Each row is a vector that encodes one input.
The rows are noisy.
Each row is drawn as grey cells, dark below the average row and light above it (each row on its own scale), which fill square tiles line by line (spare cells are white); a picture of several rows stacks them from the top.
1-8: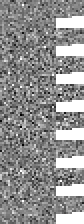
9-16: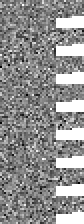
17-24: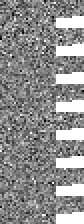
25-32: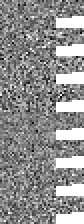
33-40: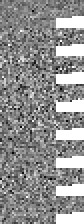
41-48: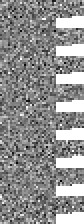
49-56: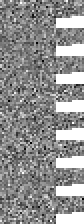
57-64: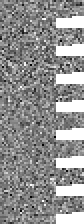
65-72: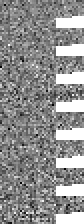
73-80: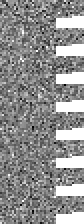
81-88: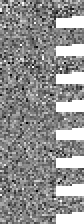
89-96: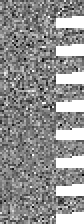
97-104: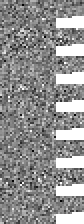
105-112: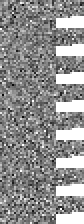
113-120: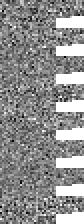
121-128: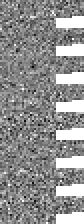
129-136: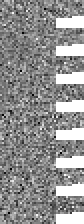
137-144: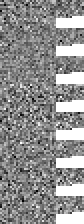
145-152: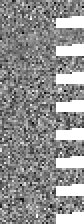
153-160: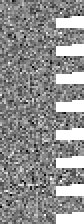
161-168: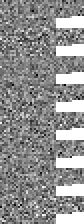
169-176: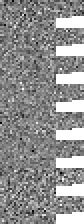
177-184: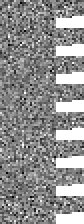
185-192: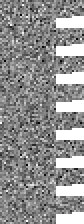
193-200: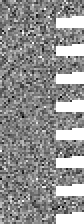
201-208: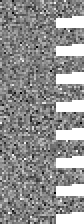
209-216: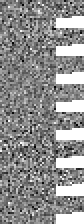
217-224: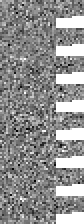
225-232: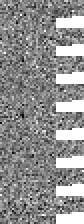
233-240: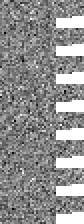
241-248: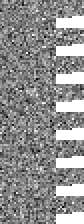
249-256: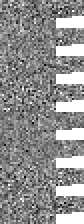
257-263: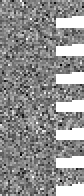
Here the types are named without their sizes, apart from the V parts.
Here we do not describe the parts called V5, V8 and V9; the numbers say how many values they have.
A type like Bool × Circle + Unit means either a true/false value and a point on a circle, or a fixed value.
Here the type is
(Bool × Circle + Unit) × V9 + (Line + V5) × V8.
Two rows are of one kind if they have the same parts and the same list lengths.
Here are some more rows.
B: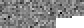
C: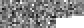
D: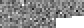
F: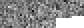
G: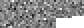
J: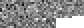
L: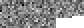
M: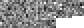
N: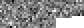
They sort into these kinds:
B, C
D
F, N
G, J, L, M

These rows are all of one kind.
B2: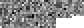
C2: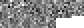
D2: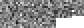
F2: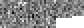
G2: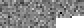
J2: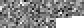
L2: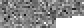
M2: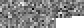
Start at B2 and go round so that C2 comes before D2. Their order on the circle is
B2, F2, G2, J2, C2, M2, L2, D2.
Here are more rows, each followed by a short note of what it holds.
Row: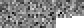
a point on a circle, a true/false value and a value of V9
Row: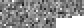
a value of V9
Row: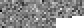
a value of V9
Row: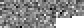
a point on a circle, a true/false value and a value of V9
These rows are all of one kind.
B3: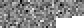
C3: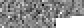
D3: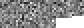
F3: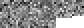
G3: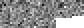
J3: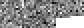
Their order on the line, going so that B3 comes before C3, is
B3, G3, C3, J3, D3, F3.
